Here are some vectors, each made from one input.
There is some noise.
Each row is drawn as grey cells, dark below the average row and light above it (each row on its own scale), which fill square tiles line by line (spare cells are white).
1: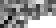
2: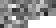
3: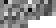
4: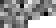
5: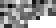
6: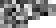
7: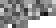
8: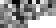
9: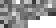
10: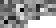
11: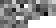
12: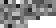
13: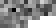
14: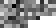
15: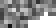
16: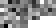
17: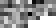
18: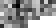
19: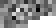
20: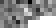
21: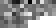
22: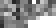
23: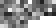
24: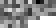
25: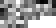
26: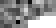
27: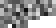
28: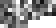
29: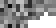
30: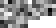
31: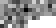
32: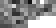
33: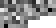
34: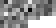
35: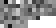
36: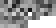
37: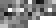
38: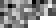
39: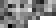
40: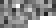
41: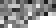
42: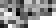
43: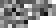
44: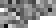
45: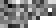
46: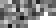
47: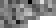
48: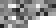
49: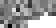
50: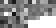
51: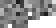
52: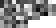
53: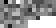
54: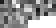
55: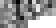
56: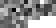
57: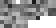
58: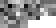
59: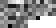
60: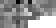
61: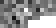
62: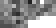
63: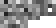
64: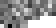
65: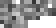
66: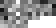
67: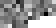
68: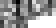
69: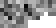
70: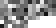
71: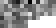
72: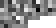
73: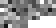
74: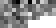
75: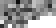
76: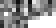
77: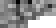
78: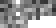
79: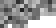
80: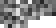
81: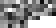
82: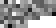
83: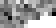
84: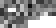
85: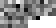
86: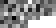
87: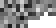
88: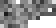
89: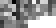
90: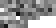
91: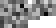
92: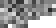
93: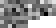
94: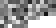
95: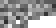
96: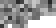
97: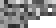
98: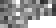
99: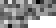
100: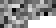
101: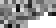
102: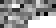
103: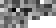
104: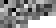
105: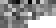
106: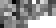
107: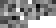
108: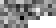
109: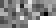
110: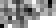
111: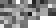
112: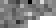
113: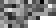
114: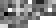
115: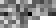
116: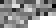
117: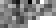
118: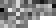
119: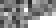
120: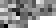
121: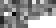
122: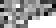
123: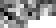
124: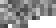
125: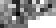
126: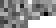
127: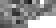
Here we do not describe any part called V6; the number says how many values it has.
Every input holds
one of 7 labels, together with either three true/false values, or a value of V6.
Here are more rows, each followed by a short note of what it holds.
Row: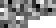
one of 7 labels and three true/false values
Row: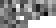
one of 7 labels and three true/false values
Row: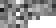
one of 7 labels and a value of V6
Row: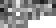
one of 7 labels and a value of V6
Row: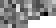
one of 7 labels and three true/false values
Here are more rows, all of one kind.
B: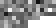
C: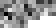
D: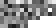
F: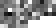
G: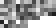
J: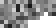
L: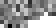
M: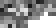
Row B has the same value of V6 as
C and M.
